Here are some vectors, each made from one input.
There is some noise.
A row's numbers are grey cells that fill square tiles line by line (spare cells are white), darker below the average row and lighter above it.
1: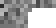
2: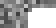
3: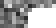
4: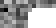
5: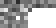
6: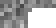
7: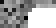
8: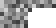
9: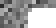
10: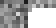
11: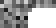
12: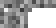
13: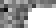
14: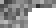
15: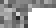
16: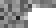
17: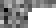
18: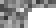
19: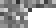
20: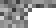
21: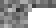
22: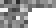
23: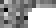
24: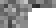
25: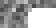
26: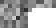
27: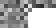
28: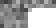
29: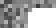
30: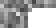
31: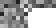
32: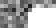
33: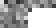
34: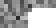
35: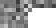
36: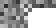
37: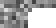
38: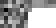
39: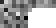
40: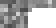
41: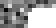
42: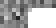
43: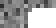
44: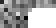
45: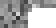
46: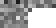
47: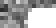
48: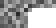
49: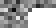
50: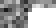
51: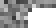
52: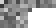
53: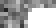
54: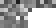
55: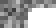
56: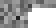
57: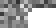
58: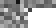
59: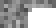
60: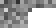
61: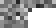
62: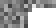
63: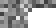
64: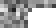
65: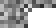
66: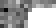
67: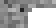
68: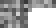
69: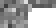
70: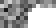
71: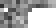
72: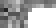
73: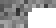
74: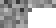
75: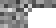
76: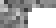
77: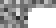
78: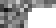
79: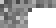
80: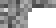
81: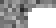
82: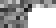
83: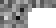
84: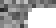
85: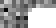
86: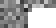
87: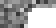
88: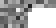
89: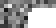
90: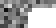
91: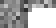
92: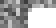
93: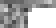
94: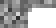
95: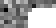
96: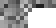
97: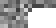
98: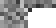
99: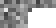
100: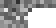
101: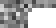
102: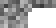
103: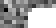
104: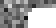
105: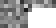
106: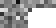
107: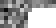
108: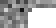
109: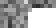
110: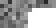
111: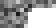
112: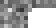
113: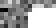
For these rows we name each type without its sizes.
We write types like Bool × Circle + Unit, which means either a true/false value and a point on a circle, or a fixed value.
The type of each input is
(Bool × Bool × Bool + Unit) × Line × Line.
